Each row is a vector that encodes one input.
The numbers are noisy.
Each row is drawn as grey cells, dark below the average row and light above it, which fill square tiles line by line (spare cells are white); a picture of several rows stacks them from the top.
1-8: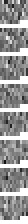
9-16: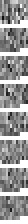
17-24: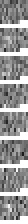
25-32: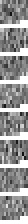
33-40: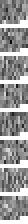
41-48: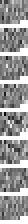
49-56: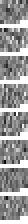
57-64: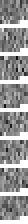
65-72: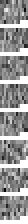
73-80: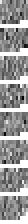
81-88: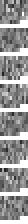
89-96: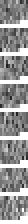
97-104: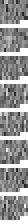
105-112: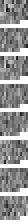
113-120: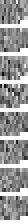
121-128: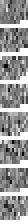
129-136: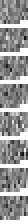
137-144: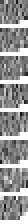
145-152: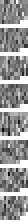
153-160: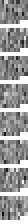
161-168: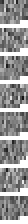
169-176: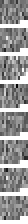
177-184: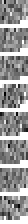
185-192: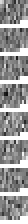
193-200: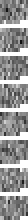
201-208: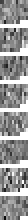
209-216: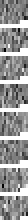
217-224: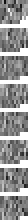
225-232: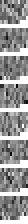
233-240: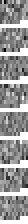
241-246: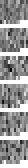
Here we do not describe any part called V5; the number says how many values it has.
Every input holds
a point on an 11-point line, together with either three true/false values, or a value of V5.
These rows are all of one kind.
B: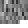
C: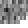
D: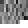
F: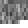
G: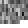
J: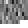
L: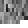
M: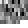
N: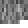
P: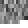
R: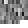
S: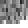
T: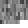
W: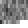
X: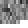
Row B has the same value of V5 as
C, N, S and T.
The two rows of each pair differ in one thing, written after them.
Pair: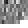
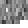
the place on the 11-point line
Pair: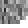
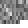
the place on the 11-point line
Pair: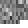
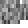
one of the three true/false values
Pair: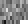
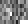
the place on the 11-point line
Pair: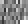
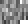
the place on the 11-point line
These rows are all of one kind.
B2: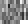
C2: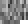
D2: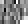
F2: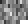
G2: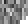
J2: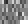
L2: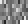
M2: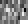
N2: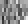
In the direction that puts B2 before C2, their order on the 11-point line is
F2, B2, C2, L2, M2, J2, D2, G2, N2.
